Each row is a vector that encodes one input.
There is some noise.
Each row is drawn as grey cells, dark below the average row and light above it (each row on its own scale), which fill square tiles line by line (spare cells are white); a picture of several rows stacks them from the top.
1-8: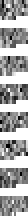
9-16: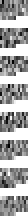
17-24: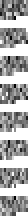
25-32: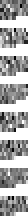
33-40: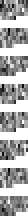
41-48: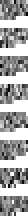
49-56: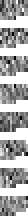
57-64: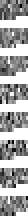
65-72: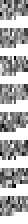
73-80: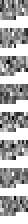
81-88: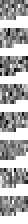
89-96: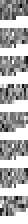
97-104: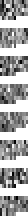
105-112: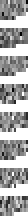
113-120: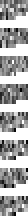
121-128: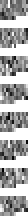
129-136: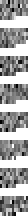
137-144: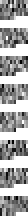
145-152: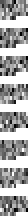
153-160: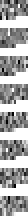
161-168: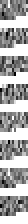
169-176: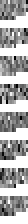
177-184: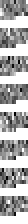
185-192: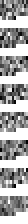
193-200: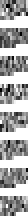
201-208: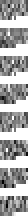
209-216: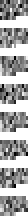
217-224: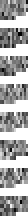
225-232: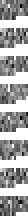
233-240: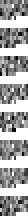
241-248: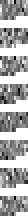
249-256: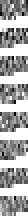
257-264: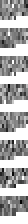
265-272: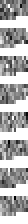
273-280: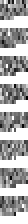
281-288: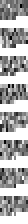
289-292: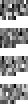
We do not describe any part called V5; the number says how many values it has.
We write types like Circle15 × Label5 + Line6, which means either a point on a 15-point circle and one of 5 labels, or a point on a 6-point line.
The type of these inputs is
(Bool × Line6 + List2(Line8)) × V5.
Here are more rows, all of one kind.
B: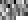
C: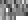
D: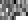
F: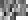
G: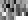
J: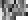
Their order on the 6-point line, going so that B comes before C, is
G, J, B, C, F, D.
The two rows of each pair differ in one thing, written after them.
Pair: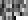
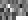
the value of V5
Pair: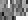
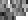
the place on the 8-point line in item 1 of the list
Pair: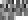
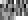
the place on the 8-point line in item 1 of the list
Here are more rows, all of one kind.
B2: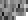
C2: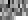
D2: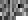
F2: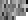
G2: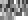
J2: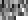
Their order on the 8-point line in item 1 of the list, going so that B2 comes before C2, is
B2, C2, J2, D2, F2, G2.
